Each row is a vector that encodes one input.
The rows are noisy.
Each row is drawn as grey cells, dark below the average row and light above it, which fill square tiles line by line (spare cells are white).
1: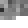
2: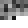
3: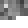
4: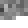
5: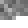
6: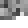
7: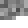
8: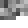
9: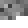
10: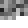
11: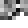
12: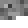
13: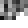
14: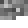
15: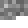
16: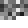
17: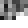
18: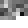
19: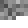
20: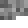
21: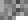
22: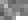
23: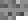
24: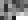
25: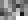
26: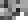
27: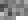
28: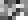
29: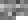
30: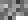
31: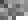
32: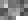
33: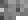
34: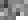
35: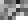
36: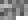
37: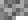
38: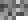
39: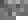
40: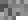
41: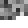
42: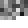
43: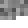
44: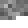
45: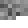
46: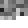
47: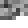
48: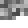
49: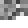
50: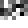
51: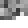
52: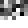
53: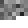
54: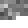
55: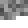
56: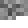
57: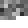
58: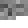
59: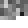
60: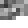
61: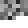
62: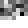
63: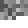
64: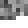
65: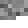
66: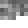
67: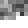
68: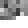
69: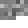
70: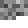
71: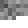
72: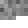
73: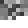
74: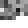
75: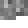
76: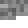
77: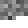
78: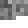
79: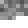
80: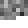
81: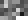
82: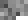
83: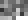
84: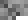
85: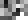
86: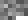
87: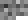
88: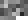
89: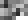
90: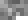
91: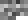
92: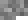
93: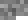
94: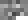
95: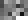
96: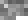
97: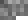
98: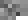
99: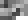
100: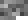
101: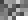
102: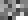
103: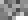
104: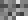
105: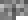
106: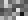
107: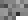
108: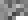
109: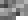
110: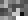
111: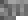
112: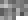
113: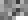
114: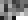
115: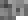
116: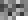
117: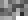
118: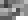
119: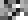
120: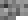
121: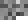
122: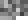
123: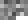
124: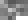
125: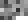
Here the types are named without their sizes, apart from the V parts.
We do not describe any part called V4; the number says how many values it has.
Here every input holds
a list of items, each a true/false value and a value of V4.
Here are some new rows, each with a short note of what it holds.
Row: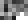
the empty list
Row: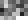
a list of two items
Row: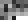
the empty list
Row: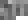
a list of one item
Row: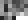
the empty list
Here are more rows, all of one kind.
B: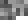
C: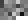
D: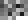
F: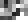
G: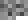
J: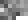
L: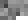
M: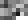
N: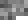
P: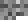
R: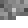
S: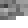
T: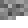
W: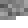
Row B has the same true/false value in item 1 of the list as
L, M and P.
